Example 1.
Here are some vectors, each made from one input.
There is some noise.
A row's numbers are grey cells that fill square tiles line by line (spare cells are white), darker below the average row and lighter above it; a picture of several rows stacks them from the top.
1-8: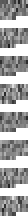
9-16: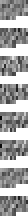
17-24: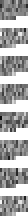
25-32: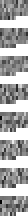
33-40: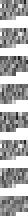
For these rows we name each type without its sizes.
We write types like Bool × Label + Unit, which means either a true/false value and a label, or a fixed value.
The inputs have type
Tree.
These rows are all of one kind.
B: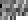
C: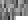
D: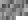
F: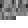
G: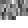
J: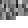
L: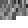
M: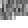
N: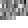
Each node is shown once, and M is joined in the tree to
D and N.
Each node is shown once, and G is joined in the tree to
F.
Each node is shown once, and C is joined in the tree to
D and J.
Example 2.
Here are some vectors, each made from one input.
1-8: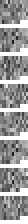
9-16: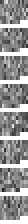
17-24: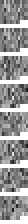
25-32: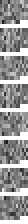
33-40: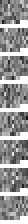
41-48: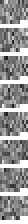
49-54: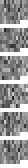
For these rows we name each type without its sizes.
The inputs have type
Bool × Bool × Bool × Bool.
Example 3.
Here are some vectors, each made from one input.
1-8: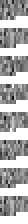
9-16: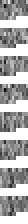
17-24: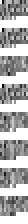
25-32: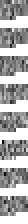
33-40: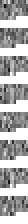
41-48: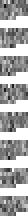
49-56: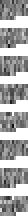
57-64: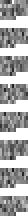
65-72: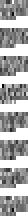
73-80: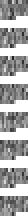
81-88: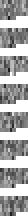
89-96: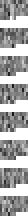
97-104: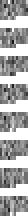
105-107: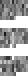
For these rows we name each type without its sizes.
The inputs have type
Circle + Unit.
